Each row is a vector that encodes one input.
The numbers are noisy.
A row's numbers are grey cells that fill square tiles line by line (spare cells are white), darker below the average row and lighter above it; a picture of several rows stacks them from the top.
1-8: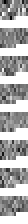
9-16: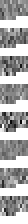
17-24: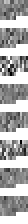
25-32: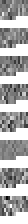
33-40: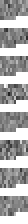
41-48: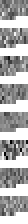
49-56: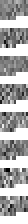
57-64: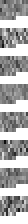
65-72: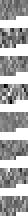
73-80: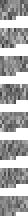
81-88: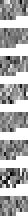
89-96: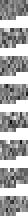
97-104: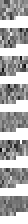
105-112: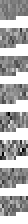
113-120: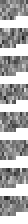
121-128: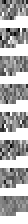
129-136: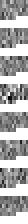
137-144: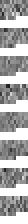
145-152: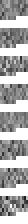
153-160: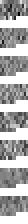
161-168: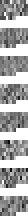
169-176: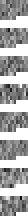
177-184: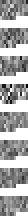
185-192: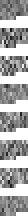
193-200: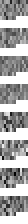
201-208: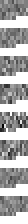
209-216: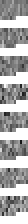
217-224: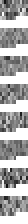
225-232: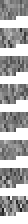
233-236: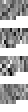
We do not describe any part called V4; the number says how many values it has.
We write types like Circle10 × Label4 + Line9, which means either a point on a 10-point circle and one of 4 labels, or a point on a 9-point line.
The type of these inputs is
(Circle8 + List2(Bool × V4)) × Tree8.
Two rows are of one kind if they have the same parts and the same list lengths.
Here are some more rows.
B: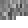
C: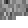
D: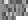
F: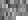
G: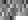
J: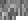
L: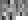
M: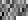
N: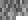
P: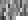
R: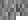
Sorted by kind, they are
B, R
C, J, M
D, G, L
F, N, P

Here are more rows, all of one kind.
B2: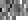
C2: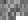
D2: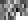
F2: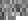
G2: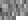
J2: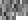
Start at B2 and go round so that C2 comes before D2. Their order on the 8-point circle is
B2, G2, C2, J2, D2, F2.
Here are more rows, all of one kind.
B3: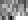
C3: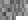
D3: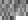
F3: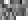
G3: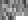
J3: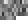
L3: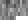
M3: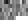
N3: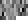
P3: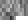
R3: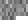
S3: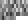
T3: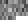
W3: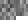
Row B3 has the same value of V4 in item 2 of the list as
L3, R3, T3 and W3.
